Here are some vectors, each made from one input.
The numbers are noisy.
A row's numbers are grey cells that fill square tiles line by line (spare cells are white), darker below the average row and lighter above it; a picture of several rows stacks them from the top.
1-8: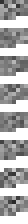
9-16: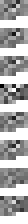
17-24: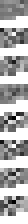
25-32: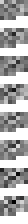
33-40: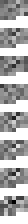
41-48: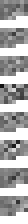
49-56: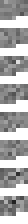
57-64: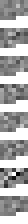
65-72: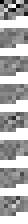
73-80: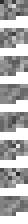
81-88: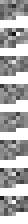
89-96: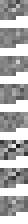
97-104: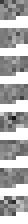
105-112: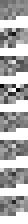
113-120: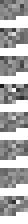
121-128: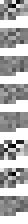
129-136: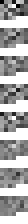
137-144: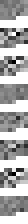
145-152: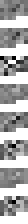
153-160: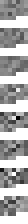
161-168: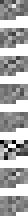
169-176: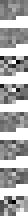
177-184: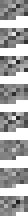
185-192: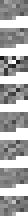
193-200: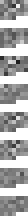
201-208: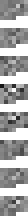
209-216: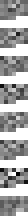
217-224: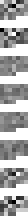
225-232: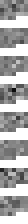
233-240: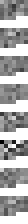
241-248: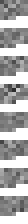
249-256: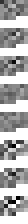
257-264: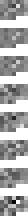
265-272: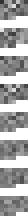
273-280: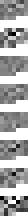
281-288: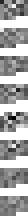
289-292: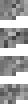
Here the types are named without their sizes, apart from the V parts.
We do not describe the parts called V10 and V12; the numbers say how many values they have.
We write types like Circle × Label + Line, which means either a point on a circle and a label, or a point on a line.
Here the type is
Circle × V10 + (Tree + Unit) × V12.
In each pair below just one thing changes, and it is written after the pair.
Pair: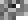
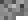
the node of the tree
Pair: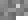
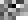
the value of V12
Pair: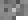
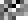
the node of the tree
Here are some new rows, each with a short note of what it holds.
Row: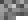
a node of a tree and a value of V12
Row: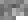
a point on a circle and a value of V10
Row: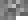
a point on a circle and a value of V10
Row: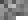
a node of a tree and a value of V12
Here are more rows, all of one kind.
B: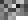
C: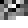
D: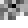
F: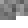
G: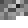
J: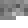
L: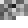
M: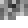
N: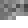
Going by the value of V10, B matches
J, L and N.
